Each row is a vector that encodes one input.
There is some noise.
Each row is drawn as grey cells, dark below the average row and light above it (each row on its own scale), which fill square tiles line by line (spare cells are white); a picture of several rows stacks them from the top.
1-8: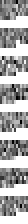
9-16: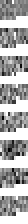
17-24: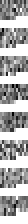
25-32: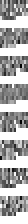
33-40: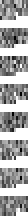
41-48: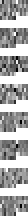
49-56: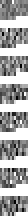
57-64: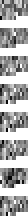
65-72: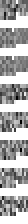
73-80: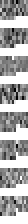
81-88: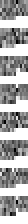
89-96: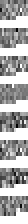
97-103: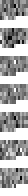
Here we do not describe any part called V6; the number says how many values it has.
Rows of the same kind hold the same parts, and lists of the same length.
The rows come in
2 kinds.
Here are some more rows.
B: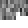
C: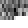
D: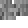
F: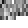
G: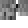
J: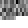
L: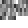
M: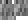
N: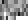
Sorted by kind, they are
B, C, G, J, M
D, F, L, N

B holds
three true/false values and a value of V6.
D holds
a point on a 7-point line and a value of V6.
